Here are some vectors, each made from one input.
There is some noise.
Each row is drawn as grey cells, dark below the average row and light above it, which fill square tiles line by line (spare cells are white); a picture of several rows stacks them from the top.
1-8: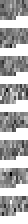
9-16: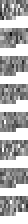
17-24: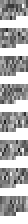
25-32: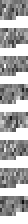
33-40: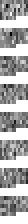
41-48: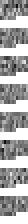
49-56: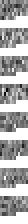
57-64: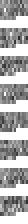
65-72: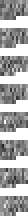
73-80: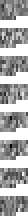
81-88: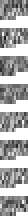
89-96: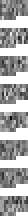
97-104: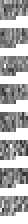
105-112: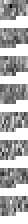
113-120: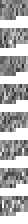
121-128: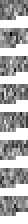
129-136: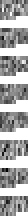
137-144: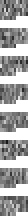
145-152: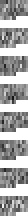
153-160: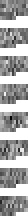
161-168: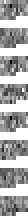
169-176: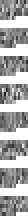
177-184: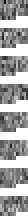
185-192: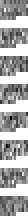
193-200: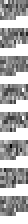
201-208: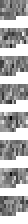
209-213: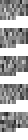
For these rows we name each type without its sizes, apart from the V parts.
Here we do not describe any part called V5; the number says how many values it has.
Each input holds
a label, together with either a point on a line, or a list of values of V5.
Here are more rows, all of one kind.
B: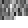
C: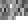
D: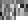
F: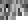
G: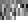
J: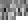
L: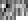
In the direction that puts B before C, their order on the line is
B, C, J, F, L, G, D.
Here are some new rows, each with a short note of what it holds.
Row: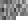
a label, together with a list of two items
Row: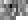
a label, together with the empty list
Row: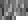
a label, together with a list of one item
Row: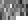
a label, together with a list of two items
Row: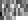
a label and a point on a line
